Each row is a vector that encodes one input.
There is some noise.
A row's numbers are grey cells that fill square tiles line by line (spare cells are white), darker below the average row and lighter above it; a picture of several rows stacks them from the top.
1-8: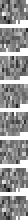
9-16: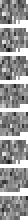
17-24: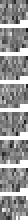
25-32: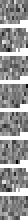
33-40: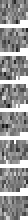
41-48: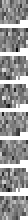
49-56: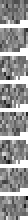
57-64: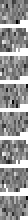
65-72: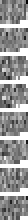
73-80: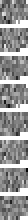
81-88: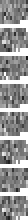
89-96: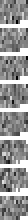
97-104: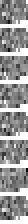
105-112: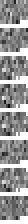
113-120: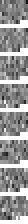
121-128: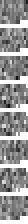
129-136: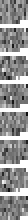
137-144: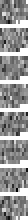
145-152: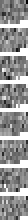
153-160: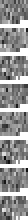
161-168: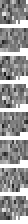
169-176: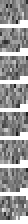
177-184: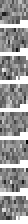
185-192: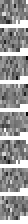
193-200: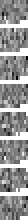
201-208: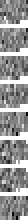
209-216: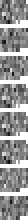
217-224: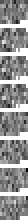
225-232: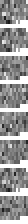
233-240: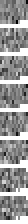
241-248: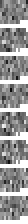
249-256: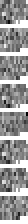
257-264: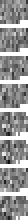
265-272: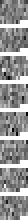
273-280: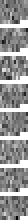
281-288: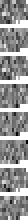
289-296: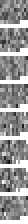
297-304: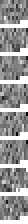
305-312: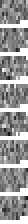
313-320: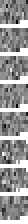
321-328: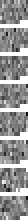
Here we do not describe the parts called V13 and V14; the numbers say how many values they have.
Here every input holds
a point on an 8-point circle and three true/false values, together with either a fixed value, or a value of V13 and a value of V14.
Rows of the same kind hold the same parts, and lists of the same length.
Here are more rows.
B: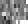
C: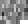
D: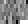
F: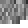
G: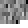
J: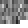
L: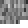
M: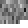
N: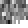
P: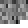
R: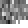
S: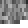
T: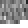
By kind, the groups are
B, N, R
C, D, F, G, J, L, M, P, S, T

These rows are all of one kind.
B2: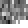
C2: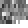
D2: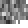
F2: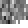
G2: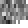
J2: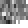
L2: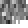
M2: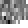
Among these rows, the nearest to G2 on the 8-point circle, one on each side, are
C2 and J2.
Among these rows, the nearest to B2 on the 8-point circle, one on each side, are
D2 and F2.
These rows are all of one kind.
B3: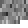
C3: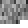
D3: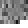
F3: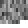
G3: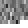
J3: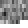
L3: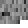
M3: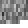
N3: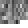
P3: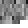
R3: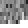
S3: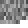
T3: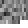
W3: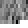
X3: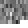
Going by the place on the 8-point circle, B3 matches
C3, D3, G3 and R3.
